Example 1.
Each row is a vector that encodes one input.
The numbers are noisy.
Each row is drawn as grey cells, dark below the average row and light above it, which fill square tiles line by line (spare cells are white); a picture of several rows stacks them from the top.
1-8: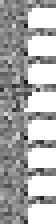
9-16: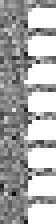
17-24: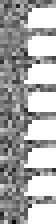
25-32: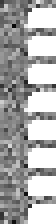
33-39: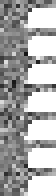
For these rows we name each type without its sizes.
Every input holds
either a point on a circle, or a point on a line.
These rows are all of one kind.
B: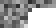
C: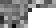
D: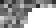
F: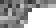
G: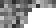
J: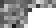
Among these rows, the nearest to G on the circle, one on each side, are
D and J.
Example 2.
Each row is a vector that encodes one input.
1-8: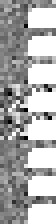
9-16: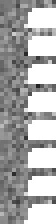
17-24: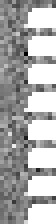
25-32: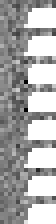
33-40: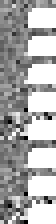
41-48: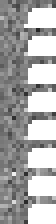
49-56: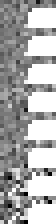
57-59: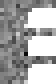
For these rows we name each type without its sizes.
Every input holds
either a fixed value, or a label and a true/false value.
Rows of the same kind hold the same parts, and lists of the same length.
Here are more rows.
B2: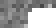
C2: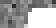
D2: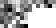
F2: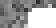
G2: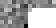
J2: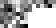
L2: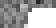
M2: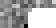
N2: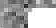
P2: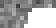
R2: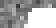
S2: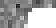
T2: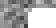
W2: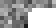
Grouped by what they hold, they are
B2, C2, F2, G2, L2, M2, N2, P2, R2, S2, T2, W2
D2, J2

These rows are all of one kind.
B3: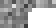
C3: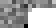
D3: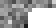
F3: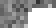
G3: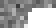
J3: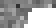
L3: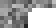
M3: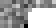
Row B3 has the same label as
G3 and J3.
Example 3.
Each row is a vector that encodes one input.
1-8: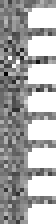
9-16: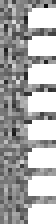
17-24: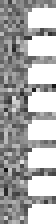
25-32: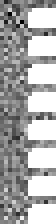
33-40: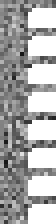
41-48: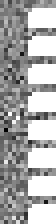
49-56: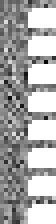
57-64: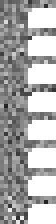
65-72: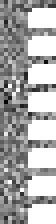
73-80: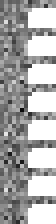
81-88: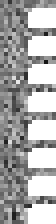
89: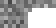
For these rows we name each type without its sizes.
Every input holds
a list of points on a line.
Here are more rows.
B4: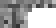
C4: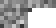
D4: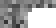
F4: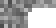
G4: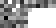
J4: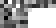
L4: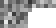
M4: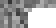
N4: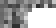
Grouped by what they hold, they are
B4, D4, F4, L4, M4, N4
C4
G4, J4

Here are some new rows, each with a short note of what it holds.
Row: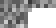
a list of one item
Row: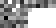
the empty list
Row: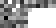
the empty list
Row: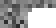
a list of one item
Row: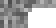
a list of one item
